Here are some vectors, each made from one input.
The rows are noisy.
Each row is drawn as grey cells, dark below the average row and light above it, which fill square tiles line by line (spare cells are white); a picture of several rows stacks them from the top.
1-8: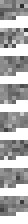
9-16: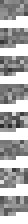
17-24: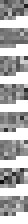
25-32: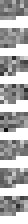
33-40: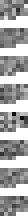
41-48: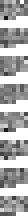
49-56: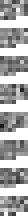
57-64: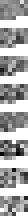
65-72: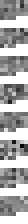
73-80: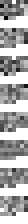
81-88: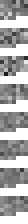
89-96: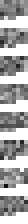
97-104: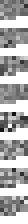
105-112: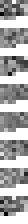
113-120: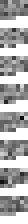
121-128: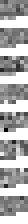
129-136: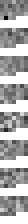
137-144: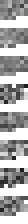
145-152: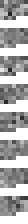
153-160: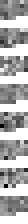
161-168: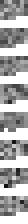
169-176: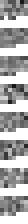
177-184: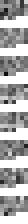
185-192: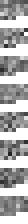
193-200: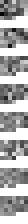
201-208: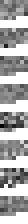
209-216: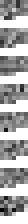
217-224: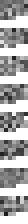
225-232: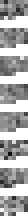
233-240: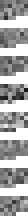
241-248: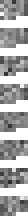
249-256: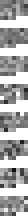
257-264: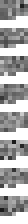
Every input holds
either a point on a 19-point circle and a node of an 8-node tree, or a fixed value.
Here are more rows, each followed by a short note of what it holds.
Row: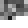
a fixed value
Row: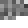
a point on a 19-point circle and a node of an 8-node tree
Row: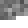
a point on a 19-point circle and a node of an 8-node tree
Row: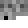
a point on a 19-point circle and a node of an 8-node tree
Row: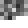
a fixed value
